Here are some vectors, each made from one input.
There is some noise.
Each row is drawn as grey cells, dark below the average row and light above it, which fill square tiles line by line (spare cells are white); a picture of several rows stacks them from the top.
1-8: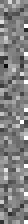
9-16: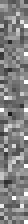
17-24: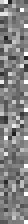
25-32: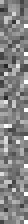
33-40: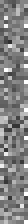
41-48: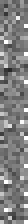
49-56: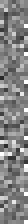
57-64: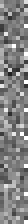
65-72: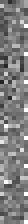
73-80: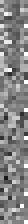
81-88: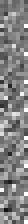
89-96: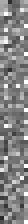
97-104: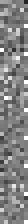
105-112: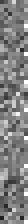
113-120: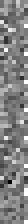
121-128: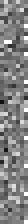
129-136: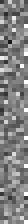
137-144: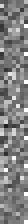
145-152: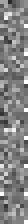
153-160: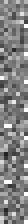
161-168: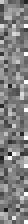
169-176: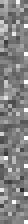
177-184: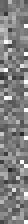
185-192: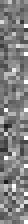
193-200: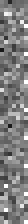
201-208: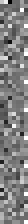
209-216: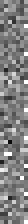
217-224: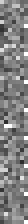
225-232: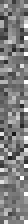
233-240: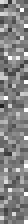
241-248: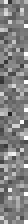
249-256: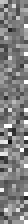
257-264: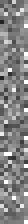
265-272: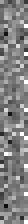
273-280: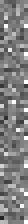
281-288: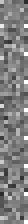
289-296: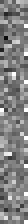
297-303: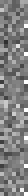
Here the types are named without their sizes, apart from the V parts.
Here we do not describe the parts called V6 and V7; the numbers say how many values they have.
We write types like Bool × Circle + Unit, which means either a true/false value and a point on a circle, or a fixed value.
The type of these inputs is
Bool × Label × Line × V6 × V7.
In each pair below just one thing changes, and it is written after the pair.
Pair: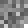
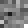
the value of V7
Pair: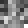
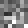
the value of V7
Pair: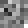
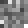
the value of V6
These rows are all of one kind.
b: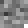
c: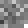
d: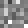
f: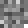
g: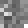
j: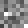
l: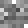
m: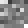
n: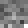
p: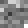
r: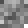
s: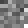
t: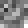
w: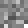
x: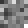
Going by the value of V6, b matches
d, f, r and w.
